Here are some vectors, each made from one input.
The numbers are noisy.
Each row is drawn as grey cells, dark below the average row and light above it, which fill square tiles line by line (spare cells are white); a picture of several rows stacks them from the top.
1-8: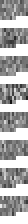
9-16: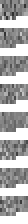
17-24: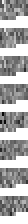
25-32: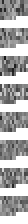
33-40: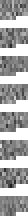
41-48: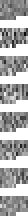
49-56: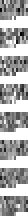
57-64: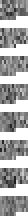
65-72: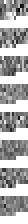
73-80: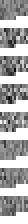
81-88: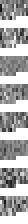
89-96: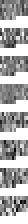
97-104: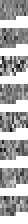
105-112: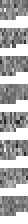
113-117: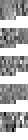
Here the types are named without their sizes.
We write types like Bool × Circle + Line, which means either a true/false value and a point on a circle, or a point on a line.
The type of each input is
(Bool × Bool × Bool × Bool + Label) × Label.
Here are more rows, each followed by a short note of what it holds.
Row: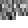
a label and four true/false values
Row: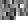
two labels
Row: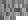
two labels
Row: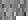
a label and four true/false values
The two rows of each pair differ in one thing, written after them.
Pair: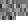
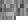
the label
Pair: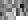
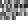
one of the four true/false values
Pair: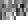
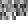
the label
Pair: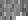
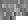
the label
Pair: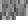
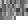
one of the four true/false values
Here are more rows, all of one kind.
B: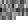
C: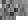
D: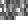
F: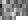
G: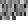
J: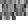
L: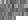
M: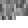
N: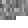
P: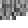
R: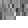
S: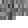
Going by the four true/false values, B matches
L and S.
